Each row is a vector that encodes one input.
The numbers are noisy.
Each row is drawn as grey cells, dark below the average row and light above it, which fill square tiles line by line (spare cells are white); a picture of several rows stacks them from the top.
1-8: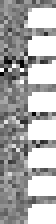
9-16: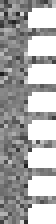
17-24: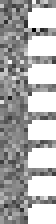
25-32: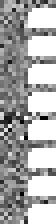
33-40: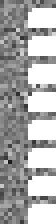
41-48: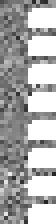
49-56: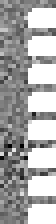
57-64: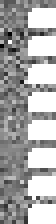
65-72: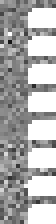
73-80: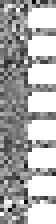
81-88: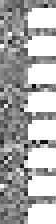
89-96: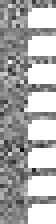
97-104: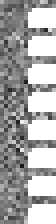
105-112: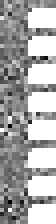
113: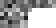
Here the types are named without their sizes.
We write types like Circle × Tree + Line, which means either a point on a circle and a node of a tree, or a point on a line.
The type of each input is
(Bool × Bool × Bool + Unit) × Circle + Line.
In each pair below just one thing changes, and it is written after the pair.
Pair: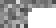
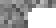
the place on the circle
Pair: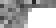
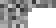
the place on the circle
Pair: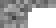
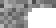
the place on the circle
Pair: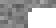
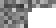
one of the three true/false values
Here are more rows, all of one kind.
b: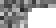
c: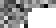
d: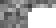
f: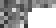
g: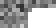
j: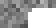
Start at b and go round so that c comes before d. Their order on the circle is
b, f, c, g, j, d.
